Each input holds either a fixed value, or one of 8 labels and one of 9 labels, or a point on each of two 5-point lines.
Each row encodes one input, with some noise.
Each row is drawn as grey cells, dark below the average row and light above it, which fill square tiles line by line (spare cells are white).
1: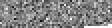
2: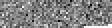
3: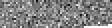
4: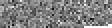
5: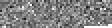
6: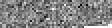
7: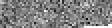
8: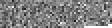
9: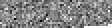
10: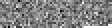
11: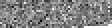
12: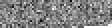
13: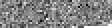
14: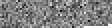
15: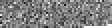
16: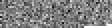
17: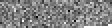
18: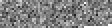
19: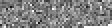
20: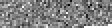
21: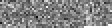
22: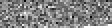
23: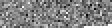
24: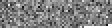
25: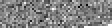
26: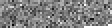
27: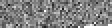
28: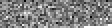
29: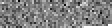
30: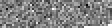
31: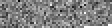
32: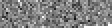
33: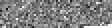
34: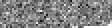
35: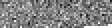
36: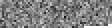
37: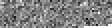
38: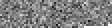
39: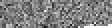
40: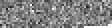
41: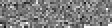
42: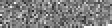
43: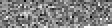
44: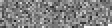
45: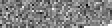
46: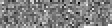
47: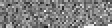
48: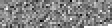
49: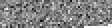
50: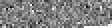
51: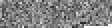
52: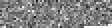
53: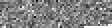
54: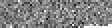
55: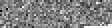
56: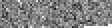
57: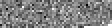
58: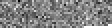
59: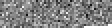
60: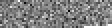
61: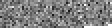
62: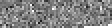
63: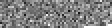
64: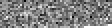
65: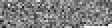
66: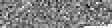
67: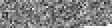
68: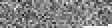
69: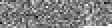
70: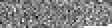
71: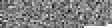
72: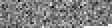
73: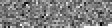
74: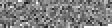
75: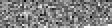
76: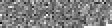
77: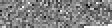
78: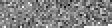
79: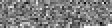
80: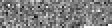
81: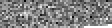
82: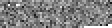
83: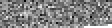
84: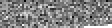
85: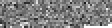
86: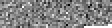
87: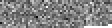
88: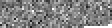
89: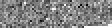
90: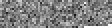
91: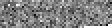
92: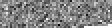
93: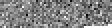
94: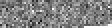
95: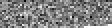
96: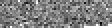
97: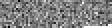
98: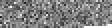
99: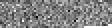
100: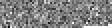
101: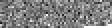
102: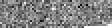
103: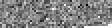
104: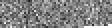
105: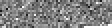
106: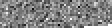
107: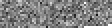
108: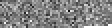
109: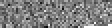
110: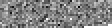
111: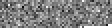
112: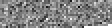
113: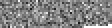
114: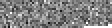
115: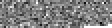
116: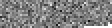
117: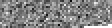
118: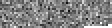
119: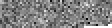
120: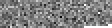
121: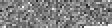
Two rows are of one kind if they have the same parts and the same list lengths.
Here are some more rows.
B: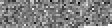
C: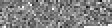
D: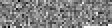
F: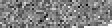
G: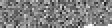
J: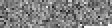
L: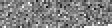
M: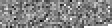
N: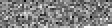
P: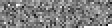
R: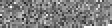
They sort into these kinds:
B, D, G, J, P, R
C, F, L, M
N

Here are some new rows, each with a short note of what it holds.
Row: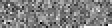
one of 8 labels and one of 9 labels
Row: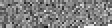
one of 8 labels and one of 9 labels
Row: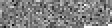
one of 8 labels and one of 9 labels
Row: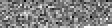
a fixed value
